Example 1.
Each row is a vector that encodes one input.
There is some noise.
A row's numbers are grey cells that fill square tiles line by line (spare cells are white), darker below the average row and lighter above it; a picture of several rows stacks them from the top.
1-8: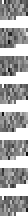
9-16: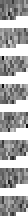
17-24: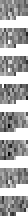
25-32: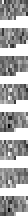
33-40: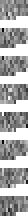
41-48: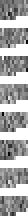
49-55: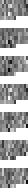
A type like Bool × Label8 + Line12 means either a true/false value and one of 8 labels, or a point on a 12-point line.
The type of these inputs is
Bool × Bool × Bool.
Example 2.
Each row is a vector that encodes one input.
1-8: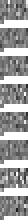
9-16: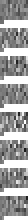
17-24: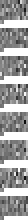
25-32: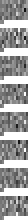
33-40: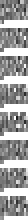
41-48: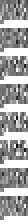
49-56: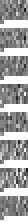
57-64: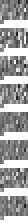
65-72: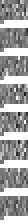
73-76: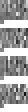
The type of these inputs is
Line8.
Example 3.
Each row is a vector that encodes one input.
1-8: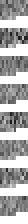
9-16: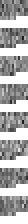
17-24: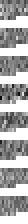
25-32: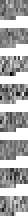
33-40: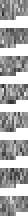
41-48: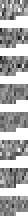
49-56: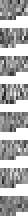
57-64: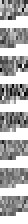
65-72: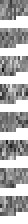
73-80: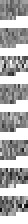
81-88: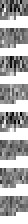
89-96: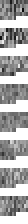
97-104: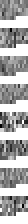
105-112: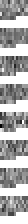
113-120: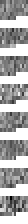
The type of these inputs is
Tree10.
